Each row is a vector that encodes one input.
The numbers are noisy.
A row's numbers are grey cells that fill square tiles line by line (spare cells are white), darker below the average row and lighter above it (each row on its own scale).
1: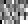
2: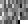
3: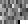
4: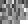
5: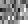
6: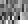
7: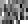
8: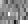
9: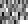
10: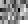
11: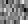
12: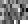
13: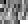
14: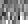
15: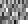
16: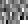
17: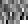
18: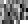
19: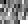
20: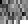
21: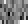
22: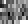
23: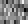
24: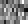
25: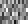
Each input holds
a point on a 5-point line.
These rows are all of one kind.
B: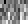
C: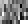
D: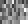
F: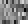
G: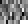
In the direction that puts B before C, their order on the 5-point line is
D, B, F, C, G.
